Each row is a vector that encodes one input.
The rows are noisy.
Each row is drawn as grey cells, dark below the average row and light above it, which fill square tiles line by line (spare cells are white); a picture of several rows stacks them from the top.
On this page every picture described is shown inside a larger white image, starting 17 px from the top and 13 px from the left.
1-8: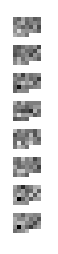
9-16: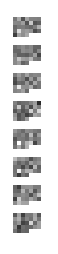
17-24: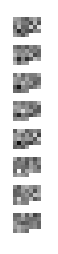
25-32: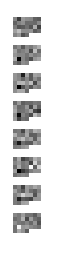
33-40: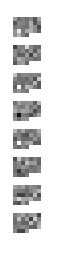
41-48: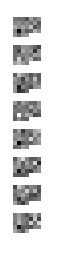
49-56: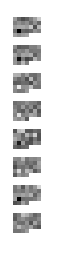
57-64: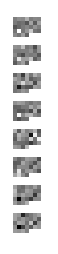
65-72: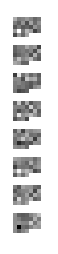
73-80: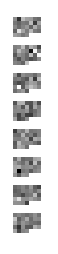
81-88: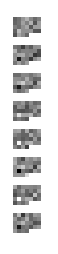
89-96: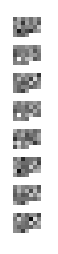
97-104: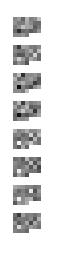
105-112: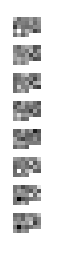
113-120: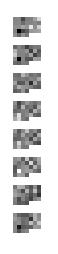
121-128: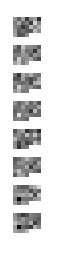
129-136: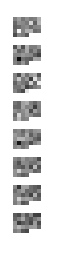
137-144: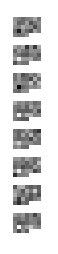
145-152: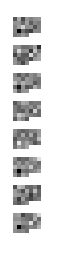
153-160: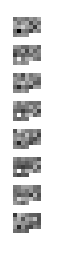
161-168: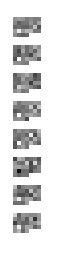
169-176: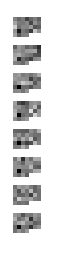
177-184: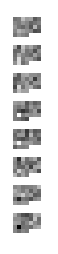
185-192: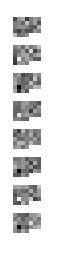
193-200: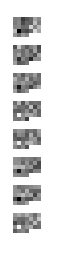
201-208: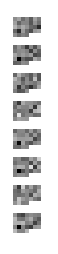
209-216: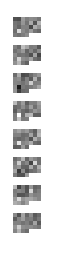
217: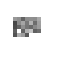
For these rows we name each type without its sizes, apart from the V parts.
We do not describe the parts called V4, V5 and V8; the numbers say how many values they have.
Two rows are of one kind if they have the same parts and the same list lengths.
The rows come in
2 kinds.
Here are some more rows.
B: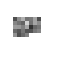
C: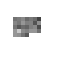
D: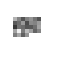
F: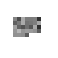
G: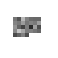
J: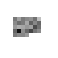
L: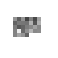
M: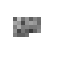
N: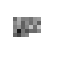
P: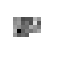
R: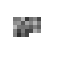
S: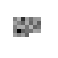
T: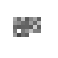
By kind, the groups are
B, J, M, N, P, R, S
C, D, F, G, L, T

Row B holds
a point on a line, a node of a tree, a value of V4 and a value of V5.
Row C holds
a point on a line, a true/false value, a value of V4, a value of V5 and a value of V8.
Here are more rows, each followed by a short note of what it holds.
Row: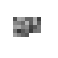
a point on a line, a node of a tree, a value of V4 and a value of V5
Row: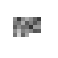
a point on a line, a true/false value, a value of V4, a value of V5 and a value of V8
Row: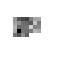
a point on a line, a node of a tree, a value of V4 and a value of V5
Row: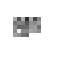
a point on a line, a true/false value, a value of V4, a value of V5 and a value of V8
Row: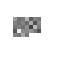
a point on a line, a true/false value, a value of V4, a value of V5 and a value of V8
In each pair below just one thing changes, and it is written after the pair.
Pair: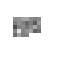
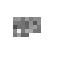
the value of V4
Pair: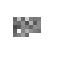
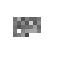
the place on the line
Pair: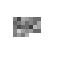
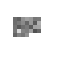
the value of V5
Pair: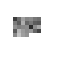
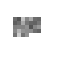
the value of V8
